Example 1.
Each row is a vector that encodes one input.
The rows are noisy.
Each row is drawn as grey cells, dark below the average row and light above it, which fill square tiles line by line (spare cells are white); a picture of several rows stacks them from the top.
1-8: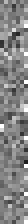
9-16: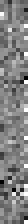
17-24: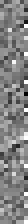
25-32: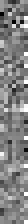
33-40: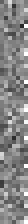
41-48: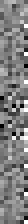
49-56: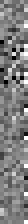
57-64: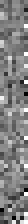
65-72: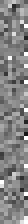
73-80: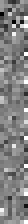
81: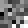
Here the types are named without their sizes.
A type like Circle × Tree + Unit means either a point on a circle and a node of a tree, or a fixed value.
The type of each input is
List(Line).
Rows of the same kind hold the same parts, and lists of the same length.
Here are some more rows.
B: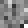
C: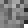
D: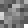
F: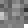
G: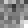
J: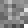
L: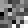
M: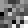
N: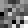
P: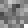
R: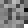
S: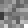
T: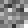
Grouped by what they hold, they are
B, G, J, P, S, T
C, D, F, R
L, M, N

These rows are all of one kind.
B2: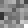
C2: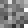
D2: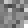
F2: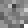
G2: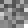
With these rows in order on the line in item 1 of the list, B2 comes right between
C2 and D2.
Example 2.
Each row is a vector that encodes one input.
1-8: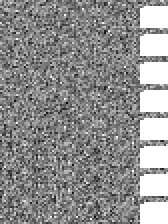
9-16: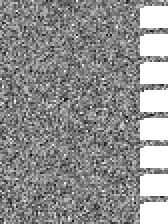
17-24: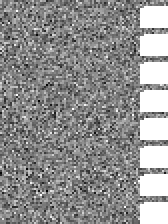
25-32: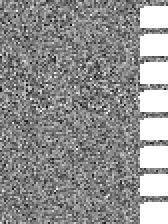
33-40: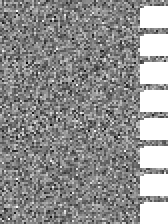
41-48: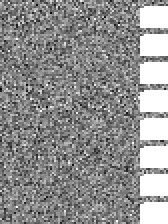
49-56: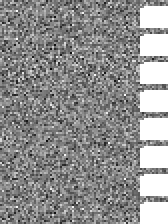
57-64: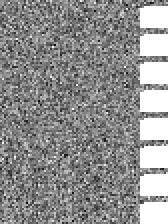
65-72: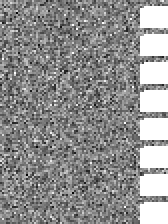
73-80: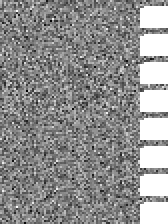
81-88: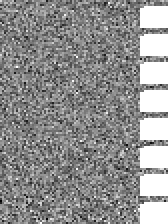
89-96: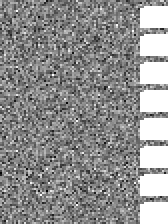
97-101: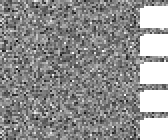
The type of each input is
Line7 × Line7 + Line12.
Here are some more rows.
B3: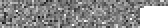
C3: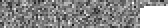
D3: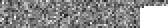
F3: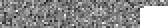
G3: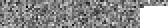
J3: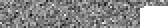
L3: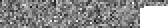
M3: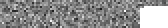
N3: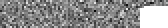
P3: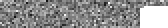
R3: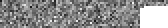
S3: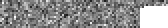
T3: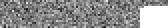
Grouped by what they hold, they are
B3, F3, J3, P3
C3, D3, G3, L3, M3, N3, R3, S3, T3

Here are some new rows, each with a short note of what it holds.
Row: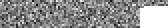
a point on a 12-point line
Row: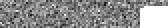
a point on each of two 7-point lines
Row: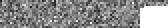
a point on a 12-point line
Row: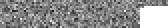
a point on a 12-point line
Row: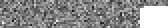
a point on a 12-point line
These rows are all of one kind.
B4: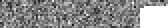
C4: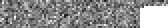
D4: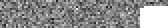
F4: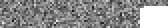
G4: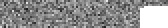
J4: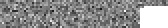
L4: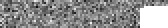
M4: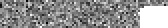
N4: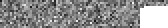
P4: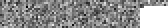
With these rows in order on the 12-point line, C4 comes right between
L4 and N4.
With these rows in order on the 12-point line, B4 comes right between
N4 and P4.
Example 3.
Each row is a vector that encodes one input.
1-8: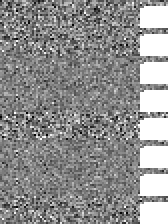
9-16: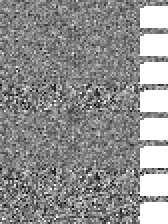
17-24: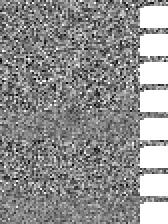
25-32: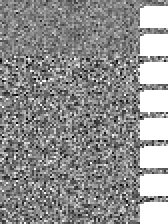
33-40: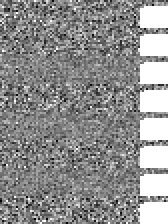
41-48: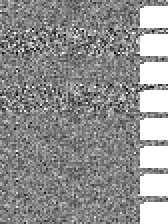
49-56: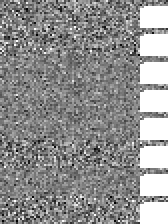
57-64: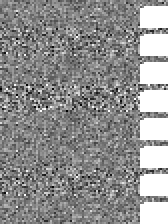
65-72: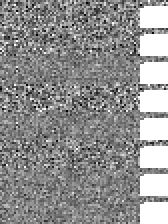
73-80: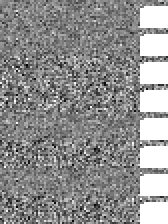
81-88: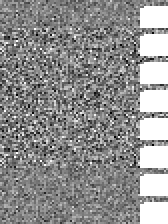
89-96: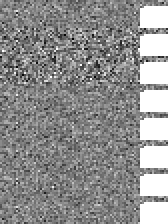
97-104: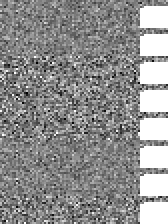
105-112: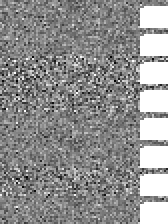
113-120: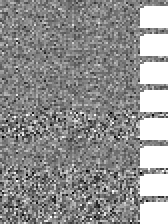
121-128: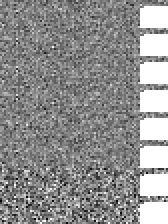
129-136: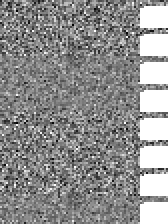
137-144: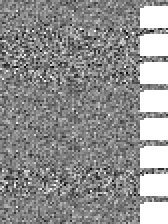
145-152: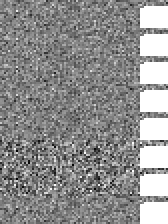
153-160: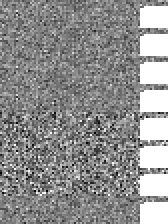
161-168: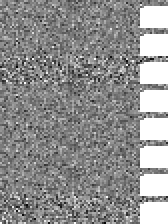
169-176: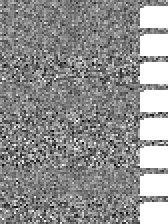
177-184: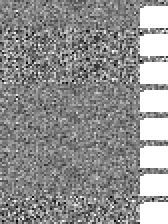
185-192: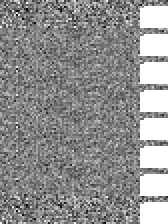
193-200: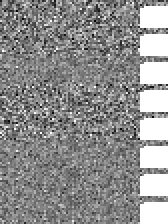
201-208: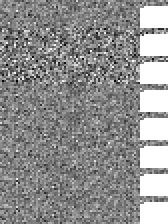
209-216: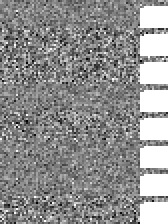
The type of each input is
Line10 + Line12.
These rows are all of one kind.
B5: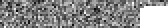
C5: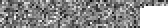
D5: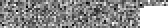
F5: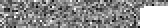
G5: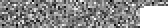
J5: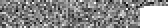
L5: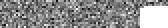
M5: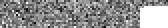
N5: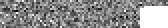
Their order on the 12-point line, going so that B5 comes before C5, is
D5, B5, C5, F5, N5, M5, L5, J5, G5.
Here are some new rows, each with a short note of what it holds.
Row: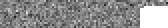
a point on a 10-point line
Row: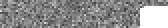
a point on a 10-point line
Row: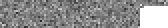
a point on a 10-point line
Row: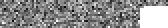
a point on a 12-point line
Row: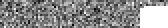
a point on a 12-point line
